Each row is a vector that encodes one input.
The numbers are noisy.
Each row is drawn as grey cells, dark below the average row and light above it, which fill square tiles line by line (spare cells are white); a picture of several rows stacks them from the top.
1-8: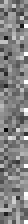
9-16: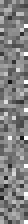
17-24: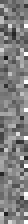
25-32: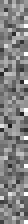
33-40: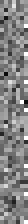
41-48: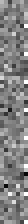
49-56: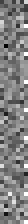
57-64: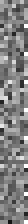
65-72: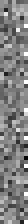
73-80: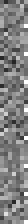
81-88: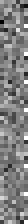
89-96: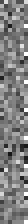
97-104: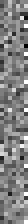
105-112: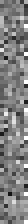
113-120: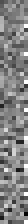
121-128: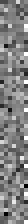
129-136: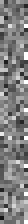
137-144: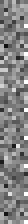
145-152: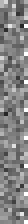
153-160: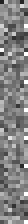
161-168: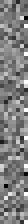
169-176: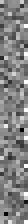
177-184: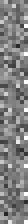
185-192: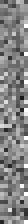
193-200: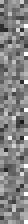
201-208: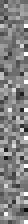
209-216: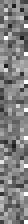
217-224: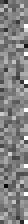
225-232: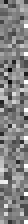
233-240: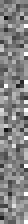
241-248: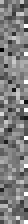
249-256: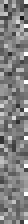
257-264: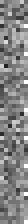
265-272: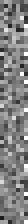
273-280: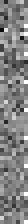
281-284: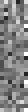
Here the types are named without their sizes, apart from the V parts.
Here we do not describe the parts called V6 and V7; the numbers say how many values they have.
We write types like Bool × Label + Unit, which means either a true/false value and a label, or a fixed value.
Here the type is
(Bool × Bool × Bool × Bool + Unit) × Line × (Line + V7) × V6.
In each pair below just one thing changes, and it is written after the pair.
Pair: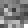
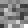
the value of V7
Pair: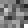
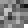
the value of V7
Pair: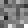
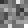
the value of V7
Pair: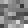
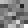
the place on the line
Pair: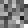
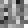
the value of V7
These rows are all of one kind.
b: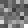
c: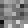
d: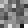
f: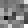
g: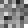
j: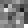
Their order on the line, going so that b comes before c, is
b, g, j, f, d, c.
